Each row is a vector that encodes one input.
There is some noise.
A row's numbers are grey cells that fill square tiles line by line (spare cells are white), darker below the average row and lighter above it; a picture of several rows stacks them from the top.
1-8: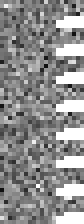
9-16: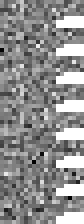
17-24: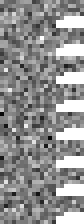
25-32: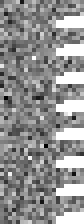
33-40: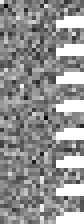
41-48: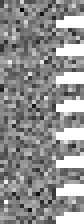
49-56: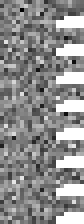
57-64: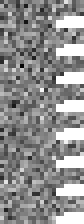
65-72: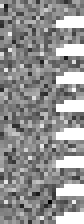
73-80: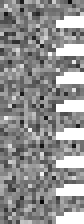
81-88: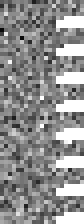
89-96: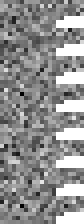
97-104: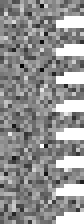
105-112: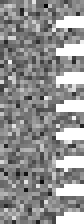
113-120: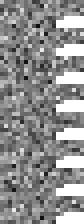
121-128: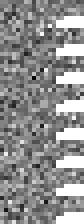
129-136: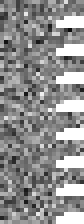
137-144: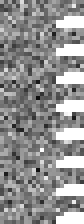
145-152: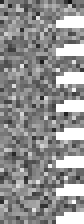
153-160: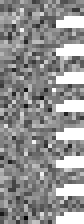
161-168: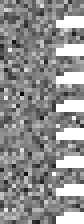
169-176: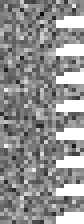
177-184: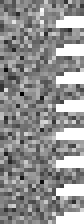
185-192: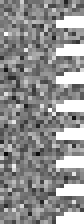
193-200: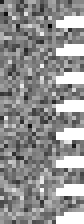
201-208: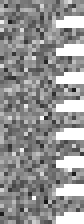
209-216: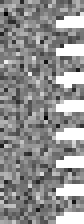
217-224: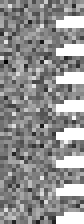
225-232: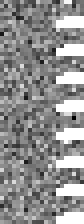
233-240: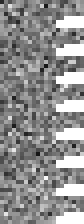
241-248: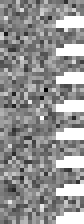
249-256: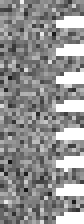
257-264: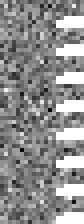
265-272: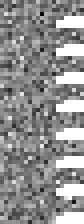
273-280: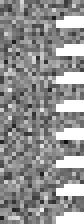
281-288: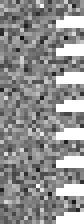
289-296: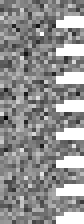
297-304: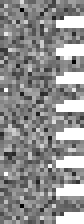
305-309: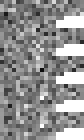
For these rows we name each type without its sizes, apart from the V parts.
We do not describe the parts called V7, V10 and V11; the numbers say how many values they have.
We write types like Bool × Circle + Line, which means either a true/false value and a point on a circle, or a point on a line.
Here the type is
(Bool × Bool × Bool × Bool + V7) × V10 + Line × (Tree + V11).
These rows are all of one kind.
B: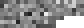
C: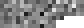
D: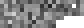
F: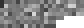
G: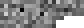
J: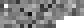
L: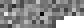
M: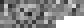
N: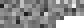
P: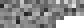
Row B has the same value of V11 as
C, N and P.
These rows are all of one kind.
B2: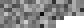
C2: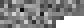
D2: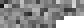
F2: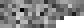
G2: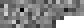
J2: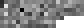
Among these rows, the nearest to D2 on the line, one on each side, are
B2 and J2.
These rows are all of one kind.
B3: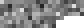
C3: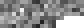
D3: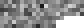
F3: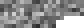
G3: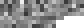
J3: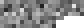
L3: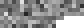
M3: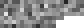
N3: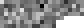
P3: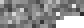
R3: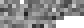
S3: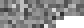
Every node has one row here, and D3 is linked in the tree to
B3, J3 and S3.
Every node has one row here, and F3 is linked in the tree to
B3, C3, P3 and R3.
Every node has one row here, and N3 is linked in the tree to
G3.
